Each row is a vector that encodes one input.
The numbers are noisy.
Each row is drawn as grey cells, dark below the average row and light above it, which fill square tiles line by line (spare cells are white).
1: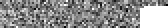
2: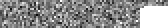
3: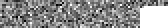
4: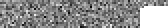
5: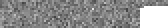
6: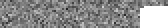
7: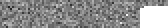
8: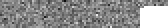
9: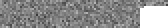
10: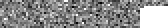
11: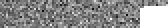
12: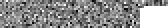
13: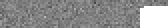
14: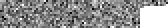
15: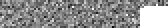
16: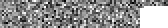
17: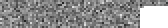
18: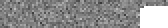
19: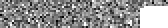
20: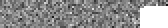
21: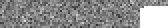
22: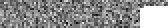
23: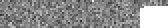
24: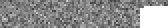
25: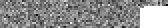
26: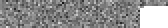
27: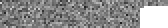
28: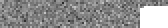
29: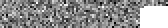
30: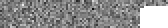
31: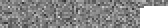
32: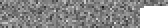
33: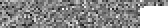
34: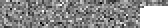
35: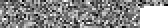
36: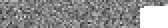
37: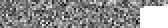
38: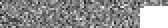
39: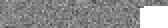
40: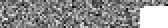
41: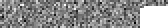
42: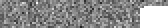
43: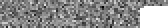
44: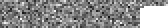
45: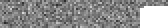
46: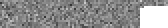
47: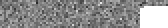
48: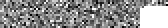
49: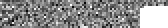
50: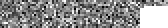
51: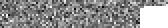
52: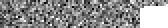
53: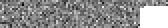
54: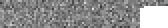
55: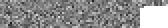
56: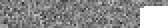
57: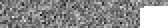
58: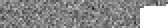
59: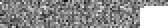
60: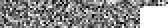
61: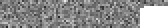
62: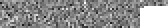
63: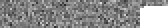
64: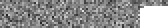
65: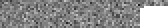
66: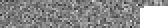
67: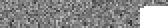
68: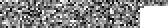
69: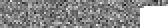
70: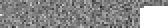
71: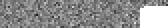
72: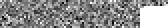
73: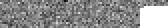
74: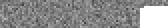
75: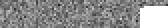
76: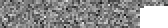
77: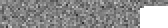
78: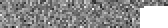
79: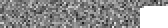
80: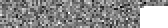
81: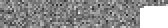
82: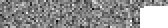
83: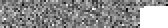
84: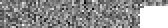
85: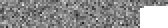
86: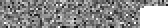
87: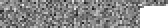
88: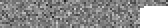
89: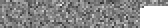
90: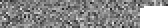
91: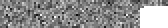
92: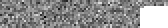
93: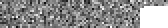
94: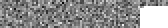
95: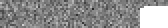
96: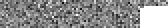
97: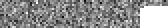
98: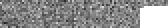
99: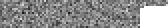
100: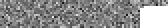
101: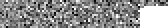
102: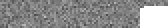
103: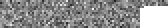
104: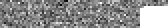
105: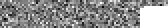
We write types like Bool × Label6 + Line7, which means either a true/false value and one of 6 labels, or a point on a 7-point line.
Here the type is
(Bool × Bool × Bool + Unit) × Line7 + Line5.
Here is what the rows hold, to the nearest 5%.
About 25% of them hold a point on a 5-point line. The rest hold a point on a 7-point line, together with either a fixed value, or three true/false values.
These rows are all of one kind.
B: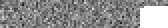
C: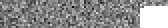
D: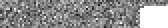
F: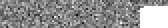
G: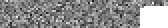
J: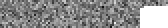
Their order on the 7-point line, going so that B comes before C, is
D, B, C, G, J, F.
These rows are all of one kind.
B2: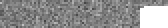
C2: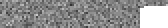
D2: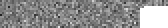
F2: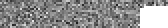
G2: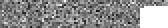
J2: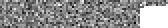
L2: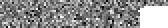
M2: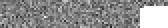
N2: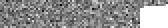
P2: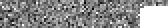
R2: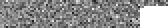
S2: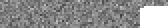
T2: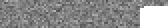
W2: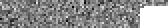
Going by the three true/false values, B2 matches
C2, L2, N2 and R2.
